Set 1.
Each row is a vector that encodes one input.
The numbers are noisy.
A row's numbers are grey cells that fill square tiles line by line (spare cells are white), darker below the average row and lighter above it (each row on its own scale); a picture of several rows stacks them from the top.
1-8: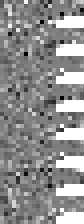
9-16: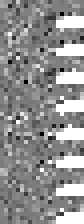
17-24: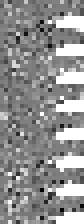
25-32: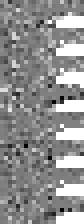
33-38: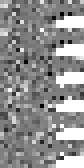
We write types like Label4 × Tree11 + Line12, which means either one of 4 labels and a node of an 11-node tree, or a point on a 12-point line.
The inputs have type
Tree8.
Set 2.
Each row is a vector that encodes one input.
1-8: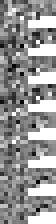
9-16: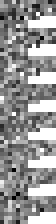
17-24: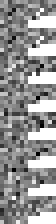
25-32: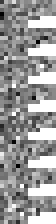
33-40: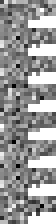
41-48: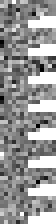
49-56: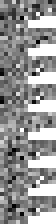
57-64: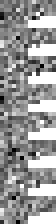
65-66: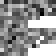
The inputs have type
Bool × Bool × Bool × Bool + Unit.
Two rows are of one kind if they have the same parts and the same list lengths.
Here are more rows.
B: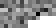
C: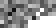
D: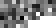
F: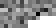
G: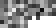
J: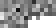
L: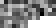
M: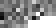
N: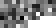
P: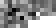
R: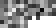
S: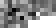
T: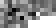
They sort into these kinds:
B, F
C, D, G, J, L, M, N, P, R, S, T

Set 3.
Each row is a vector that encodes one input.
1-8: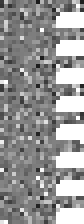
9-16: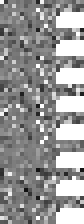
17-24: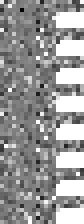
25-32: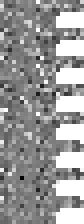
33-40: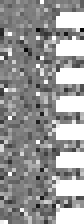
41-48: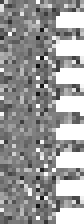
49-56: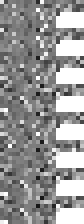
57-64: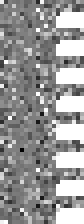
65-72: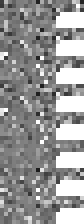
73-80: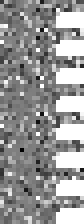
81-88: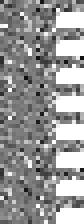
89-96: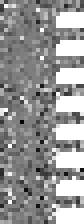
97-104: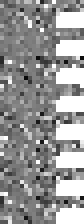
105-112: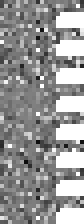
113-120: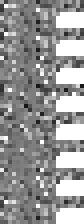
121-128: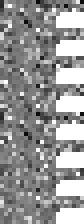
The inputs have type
Bool × Bool × Bool × Bool + Unit.
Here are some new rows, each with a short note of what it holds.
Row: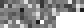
a fixed value
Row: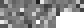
four true/false values
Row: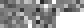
four true/false values
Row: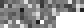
a fixed value
